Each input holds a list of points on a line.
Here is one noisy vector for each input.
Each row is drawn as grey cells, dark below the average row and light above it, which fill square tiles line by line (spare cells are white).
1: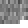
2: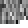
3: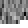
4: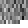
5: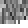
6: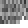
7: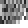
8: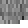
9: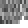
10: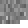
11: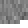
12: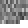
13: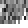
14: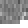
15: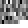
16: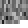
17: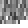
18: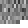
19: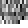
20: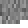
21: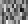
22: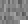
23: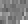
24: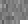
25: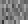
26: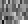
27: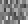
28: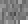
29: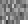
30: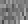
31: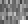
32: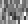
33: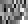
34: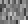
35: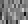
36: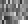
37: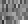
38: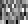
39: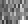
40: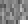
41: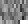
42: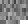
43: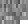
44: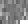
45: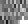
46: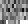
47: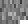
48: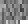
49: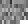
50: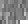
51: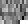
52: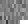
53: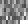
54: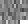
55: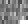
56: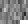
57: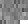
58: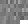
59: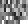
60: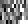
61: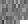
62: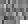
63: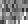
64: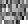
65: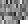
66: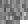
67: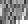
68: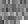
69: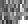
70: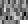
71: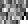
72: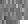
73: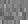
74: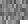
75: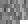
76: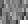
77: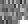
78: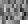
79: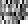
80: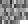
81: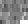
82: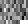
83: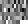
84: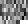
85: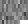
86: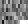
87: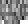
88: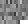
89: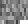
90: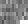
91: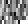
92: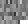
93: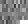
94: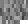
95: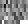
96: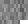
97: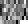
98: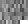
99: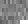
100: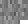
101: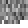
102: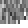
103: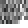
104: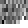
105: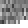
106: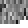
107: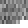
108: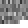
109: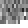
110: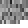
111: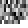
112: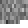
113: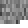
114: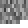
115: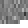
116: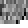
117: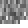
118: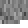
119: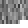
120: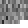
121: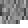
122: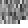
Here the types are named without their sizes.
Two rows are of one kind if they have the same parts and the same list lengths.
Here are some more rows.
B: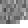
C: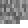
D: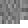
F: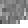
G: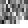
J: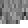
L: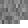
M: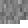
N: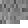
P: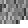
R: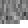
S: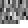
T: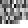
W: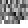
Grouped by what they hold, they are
B, F, J, L, M, R, S, W
C, D, N, P
G, T

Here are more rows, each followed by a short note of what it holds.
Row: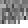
a list of two items
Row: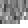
a list of one item
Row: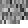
the empty list
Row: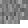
a list of one item
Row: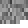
the empty list
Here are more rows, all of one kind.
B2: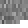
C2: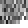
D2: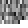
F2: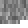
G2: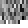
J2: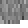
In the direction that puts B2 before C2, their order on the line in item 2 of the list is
D2, G2, J2, B2, C2, F2.
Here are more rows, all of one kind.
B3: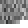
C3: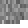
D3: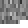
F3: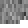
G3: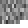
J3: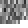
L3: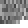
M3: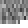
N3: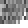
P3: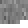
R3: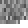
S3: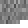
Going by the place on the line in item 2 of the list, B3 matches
G3, L3, N3 and S3.
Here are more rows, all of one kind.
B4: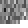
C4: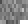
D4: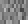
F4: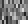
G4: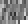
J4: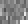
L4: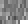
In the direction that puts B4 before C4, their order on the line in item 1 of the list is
G4, F4, B4, C4, J4, D4, L4.
